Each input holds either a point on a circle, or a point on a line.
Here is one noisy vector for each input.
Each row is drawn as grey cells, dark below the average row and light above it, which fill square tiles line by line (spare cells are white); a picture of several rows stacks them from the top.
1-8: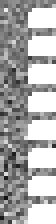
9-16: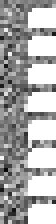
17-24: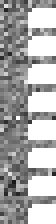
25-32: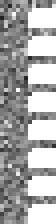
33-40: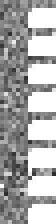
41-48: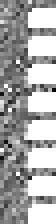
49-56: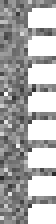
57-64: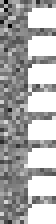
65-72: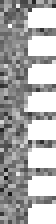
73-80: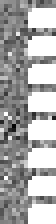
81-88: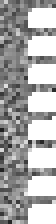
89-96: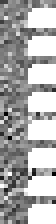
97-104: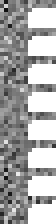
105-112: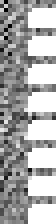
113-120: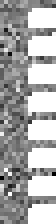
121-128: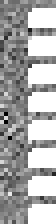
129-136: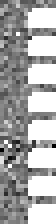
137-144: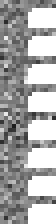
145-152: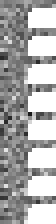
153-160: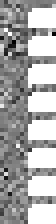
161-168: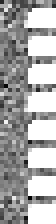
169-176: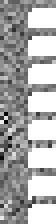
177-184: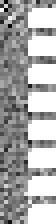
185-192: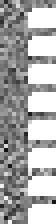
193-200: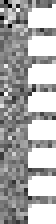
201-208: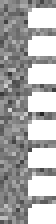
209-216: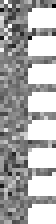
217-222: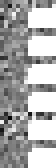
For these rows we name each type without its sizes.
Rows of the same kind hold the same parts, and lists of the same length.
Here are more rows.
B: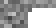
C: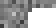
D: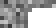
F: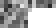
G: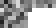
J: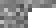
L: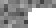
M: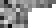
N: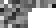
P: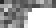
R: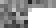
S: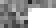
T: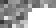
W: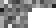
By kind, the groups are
B, C, D, F, J, L, M, N, R, S, W
G, P, T

